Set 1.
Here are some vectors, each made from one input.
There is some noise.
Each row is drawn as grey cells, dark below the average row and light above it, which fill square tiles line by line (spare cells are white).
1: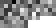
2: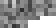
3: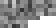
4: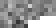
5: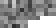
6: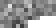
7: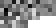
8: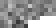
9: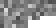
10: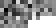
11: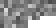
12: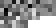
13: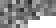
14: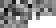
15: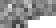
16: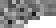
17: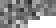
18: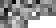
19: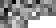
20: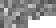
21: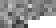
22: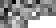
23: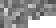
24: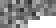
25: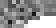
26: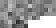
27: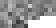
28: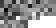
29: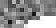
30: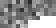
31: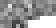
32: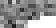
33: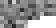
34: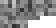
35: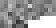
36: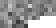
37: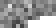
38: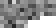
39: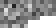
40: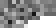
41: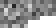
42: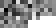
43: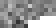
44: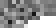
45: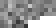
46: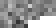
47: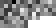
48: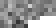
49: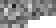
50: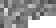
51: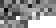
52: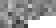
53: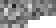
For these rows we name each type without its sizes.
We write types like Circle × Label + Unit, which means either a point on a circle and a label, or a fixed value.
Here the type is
Bool × Bool × Bool + Line.
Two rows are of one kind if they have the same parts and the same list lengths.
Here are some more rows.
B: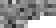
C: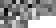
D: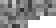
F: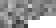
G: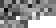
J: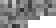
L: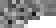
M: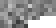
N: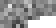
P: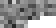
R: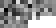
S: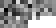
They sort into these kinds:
B, D, F, J, L, M, N, P
C, G, R, S

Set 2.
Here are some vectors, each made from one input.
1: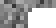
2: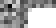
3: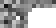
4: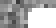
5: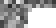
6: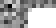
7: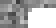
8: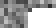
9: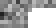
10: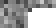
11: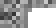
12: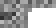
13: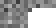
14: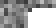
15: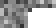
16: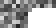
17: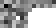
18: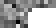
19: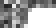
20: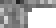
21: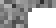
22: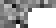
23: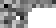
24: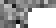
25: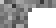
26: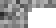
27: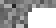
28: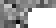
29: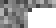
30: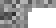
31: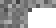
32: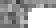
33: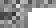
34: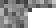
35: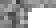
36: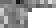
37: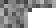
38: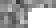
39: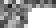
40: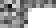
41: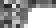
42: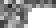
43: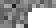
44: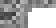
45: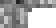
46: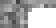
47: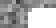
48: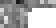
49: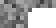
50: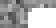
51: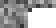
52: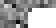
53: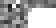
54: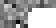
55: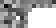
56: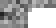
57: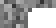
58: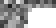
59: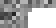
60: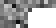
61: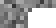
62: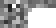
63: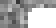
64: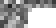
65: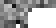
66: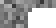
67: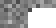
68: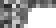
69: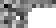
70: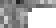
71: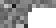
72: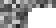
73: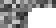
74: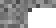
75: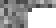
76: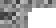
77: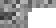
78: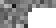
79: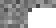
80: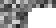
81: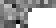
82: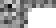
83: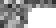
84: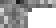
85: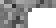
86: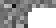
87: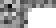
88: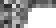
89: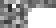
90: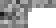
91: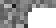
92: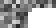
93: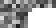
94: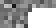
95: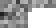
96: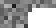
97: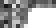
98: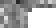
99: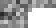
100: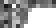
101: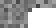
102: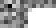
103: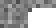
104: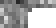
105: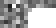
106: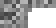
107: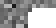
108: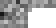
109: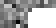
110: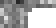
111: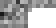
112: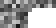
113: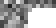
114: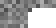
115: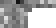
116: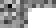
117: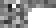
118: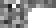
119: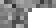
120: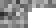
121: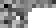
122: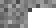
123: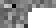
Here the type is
Label6 + Line9.
